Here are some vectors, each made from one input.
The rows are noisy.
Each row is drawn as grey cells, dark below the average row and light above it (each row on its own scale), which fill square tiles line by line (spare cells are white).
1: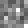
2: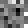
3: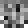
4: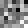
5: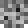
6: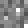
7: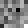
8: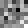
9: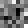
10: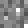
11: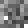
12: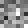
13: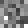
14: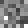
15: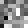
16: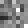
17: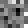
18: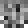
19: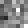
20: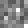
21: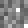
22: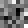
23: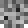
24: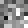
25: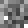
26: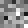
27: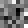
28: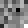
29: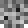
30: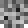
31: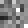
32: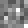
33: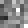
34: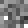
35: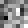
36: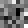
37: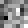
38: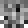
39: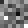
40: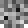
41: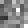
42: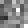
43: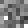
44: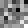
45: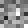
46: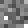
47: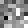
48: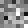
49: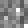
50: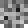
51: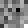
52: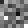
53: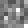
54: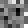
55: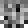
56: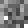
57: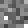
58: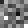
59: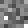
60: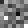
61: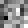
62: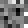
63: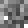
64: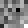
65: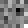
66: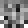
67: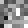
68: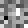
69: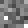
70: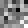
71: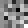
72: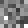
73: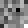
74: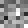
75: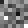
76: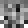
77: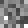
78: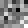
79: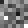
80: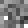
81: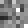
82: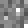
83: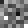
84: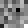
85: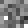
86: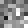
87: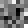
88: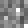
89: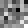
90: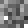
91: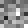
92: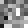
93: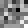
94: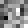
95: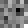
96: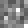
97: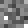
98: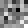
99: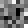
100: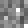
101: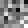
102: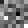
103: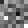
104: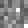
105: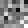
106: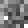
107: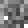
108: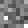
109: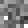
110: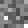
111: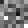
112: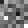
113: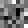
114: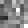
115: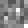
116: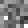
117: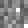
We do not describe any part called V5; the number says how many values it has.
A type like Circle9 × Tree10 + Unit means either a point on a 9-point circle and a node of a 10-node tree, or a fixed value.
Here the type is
Bool × (Line8 + V5).
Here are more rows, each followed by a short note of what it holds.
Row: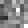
a point on an 8-point line and a true/false value
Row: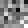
a point on an 8-point line and a true/false value
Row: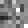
a point on an 8-point line and a true/false value
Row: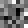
a point on an 8-point line and a true/false value
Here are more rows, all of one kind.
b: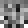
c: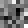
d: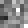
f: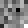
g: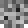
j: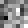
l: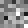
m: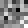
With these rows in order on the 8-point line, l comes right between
g and m.
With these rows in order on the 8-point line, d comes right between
c and j.
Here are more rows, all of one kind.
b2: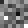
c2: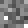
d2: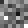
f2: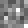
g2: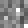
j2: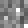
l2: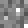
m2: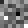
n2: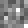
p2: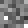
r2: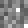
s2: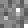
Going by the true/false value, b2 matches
c2, d2, m2 and p2.
